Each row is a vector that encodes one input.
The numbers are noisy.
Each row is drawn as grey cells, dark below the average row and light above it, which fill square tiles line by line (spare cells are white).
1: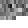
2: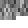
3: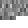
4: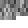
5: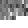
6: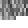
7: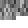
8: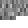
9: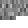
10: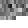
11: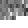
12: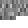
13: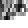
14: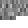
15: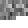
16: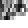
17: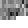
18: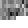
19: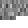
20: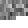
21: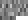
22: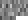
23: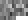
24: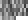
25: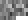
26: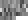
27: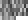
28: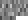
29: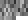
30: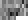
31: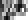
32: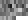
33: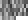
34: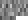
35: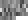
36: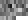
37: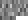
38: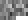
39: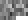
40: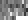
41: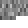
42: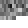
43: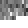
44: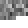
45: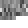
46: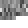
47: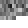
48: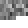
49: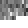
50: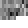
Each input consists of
either a fixed value, or three true/false values.
